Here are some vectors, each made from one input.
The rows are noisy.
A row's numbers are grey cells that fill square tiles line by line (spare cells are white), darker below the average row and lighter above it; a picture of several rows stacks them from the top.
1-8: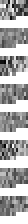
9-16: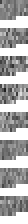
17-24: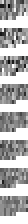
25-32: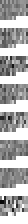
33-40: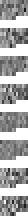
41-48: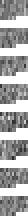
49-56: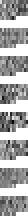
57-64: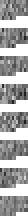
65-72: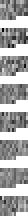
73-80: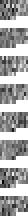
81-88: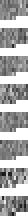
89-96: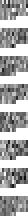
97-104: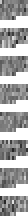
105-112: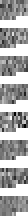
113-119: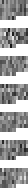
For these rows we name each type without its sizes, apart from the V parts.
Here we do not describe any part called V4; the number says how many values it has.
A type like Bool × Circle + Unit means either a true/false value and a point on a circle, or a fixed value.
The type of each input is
List(Bool × V4).
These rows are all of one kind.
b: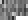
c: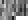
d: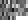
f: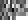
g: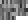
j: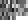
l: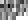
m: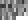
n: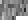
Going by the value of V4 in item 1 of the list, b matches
d, j and n.
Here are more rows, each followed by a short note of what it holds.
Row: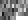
a list of two items
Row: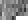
a list of one item
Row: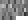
a list of two items
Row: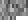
a list of two items
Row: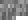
a list of two items
